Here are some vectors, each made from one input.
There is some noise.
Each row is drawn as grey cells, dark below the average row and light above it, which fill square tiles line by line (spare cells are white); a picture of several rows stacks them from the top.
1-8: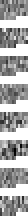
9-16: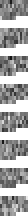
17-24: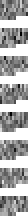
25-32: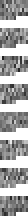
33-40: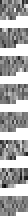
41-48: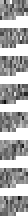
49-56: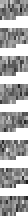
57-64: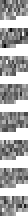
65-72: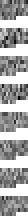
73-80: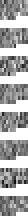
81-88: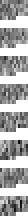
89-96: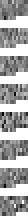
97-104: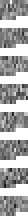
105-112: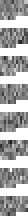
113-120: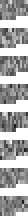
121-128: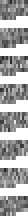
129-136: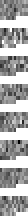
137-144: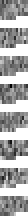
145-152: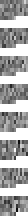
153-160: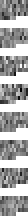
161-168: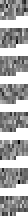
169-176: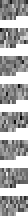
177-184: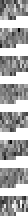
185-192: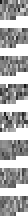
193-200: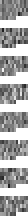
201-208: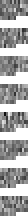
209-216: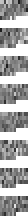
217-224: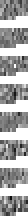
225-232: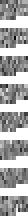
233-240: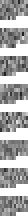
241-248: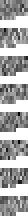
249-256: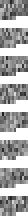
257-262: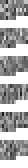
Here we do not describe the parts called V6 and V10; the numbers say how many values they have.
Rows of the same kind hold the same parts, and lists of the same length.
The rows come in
4 kinds.
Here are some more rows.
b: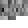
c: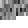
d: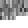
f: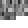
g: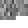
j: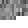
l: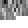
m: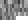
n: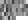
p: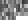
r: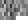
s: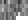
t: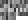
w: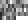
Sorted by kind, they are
b, g, n, r
c, d, m
f, p, s
j, l, t, w

